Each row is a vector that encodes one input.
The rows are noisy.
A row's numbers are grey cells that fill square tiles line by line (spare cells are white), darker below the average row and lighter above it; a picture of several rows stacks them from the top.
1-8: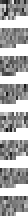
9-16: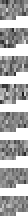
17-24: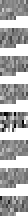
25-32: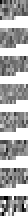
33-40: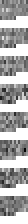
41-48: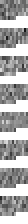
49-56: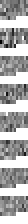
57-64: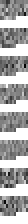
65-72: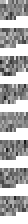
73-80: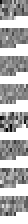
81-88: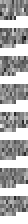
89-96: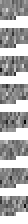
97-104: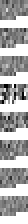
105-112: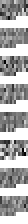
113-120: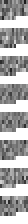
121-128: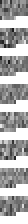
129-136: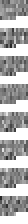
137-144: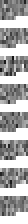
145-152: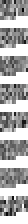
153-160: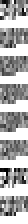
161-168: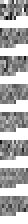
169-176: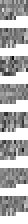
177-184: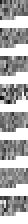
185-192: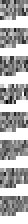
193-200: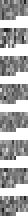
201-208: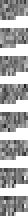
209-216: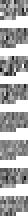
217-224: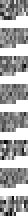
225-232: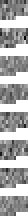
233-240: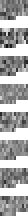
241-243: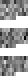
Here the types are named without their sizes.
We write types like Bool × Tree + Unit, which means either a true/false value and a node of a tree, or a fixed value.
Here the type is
Bool × Bool × Bool × Bool + Line + List(Circle).
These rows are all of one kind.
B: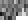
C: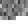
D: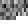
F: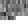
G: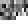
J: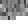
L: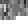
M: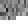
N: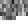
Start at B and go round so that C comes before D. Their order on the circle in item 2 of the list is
B, C, J, L, N, F, D, G, M.
